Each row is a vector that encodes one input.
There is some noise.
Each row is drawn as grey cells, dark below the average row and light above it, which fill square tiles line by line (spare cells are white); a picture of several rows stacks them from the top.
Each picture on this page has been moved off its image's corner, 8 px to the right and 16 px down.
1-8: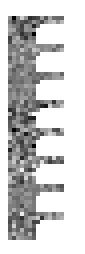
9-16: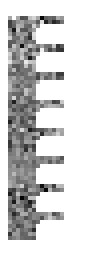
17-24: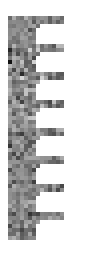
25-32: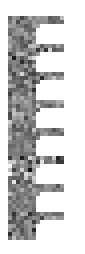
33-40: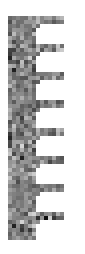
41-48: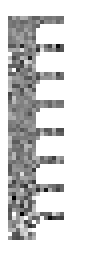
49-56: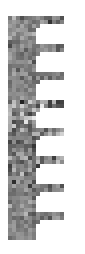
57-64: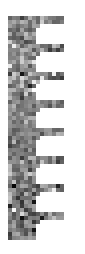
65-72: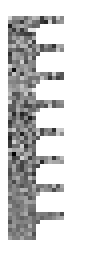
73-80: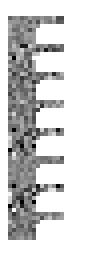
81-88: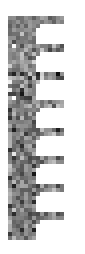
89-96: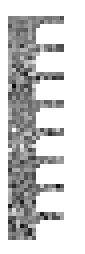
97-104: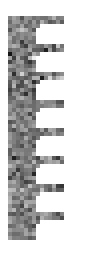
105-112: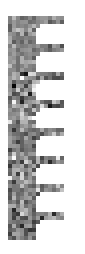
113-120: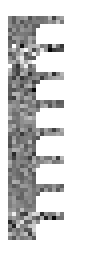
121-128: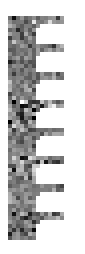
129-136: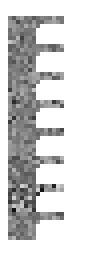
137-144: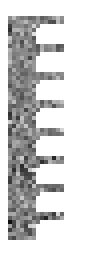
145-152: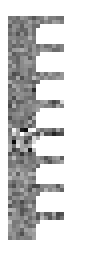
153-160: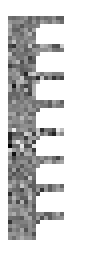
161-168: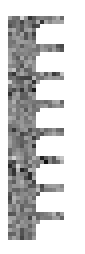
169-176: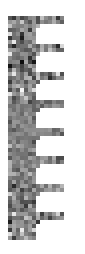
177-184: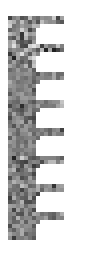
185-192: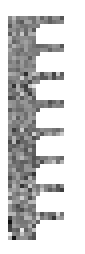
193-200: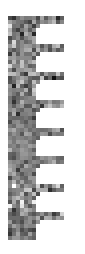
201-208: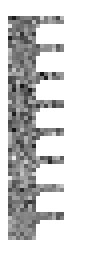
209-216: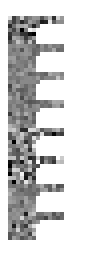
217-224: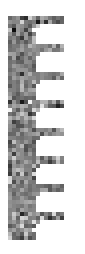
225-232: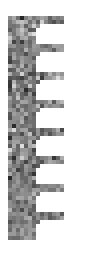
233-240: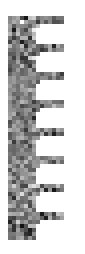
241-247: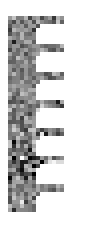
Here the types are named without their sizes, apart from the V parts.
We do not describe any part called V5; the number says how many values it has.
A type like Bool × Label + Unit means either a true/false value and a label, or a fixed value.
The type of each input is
Circle × (Tree + Unit) + V5.
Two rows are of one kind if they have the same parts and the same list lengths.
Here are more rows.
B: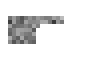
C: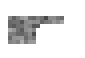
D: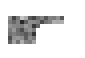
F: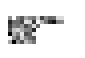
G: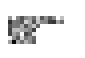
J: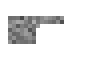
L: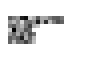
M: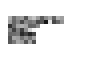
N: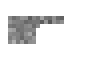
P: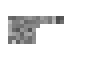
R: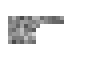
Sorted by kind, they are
B, F, G, J, R
C, D, N, P
L, M

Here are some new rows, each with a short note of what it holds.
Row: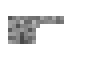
a point on a circle and a node of a tree
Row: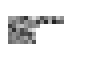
a value of V5
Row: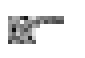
a value of V5
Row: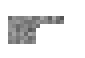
a point on a circle
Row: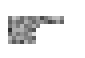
a point on a circle and a node of a tree
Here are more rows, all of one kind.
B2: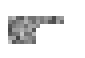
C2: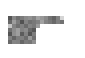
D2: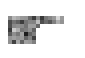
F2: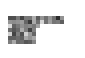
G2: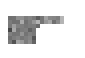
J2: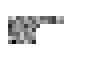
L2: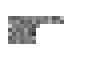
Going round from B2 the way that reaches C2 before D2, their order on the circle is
B2, J2, F2, C2, L2, D2, G2.
